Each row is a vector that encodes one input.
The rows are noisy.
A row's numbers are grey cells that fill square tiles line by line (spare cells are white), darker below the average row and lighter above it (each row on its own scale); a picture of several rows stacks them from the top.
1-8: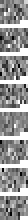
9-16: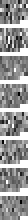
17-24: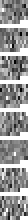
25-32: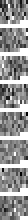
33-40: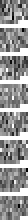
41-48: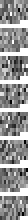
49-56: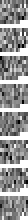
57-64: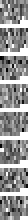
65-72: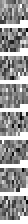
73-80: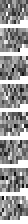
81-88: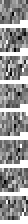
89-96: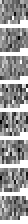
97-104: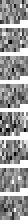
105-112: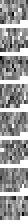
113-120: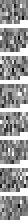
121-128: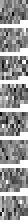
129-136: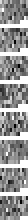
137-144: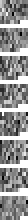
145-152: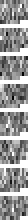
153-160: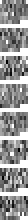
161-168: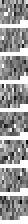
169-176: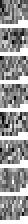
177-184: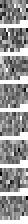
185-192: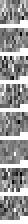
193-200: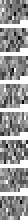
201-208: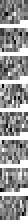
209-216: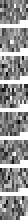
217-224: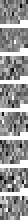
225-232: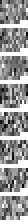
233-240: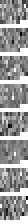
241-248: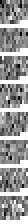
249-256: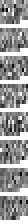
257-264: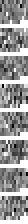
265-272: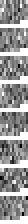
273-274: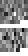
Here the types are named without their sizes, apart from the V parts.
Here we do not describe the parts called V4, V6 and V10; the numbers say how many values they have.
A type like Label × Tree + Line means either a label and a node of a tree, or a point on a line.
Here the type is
Circle × V4 × V6 + Tree × (Tree + Unit) × V10.
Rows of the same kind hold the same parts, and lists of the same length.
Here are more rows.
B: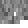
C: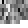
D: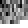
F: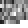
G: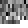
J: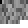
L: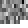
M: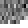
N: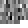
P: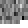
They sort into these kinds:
B, D, G
C, F, J, L, N, P
M

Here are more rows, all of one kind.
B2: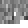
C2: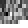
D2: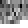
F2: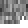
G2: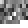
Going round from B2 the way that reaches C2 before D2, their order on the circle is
B2, G2, C2, F2, D2.
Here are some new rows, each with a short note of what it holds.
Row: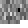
a node of each of two trees and a value of V10
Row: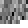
a node of each of two trees and a value of V10
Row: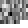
a node of each of two trees and a value of V10
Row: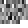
a node of each of two trees and a value of V10
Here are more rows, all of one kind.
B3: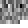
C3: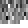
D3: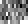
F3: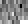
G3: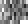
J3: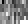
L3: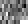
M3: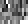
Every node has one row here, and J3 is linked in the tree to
M3.
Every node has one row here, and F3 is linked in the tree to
B3.
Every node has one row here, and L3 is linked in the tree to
D3 and G3.
